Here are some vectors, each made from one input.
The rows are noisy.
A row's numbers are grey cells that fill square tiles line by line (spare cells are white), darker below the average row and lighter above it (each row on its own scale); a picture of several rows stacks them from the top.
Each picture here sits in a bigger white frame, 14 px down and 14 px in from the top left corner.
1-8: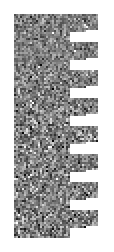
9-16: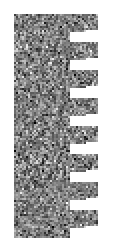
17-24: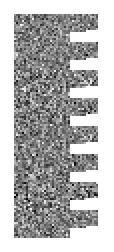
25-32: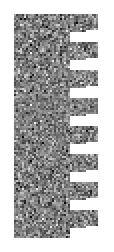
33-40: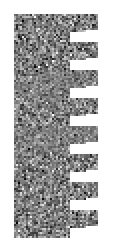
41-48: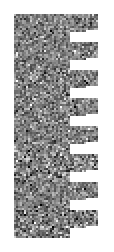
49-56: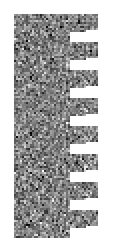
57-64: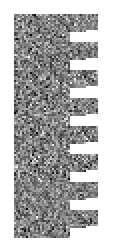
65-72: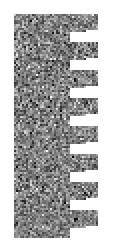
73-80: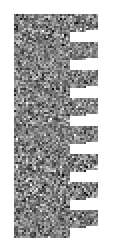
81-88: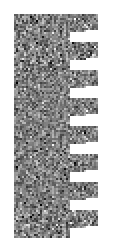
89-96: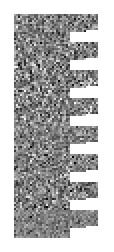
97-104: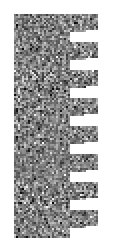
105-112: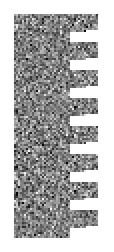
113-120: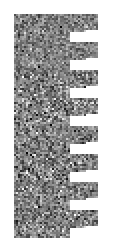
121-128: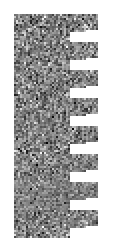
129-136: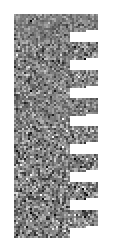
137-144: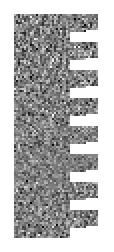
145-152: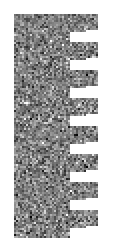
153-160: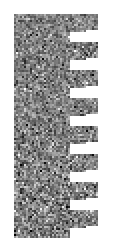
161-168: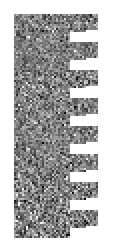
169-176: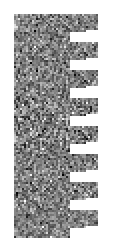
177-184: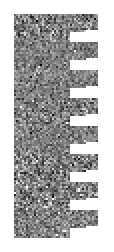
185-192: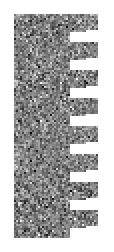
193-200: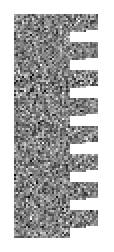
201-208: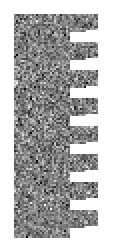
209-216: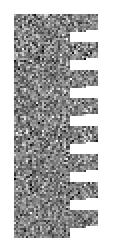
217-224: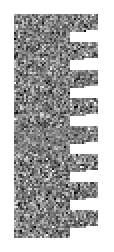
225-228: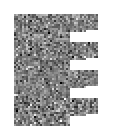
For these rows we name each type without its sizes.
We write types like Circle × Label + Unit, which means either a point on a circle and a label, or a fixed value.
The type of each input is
(Circle + Unit) × Tree + Label.
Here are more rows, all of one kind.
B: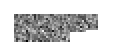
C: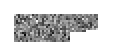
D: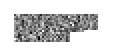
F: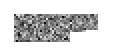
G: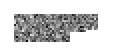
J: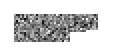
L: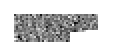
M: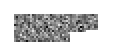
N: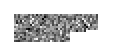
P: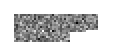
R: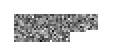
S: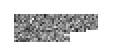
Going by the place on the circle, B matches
F, G and M.
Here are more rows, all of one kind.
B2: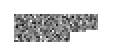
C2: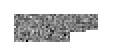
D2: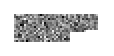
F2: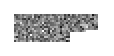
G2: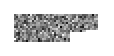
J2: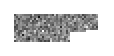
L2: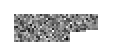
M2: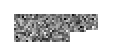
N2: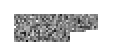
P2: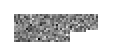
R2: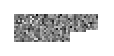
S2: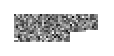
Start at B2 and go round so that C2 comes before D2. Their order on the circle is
B2, C2, R2, N2, M2, D2, G2, J2, F2, P2, L2, S2.
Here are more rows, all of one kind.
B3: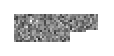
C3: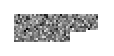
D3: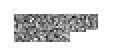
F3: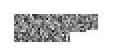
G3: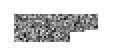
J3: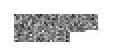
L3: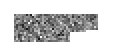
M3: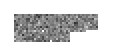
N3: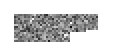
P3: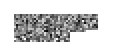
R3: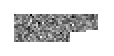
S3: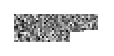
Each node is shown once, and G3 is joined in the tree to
P3 and S3.
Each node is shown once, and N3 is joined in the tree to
D3 and M3.
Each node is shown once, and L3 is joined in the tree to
J3 and M3.
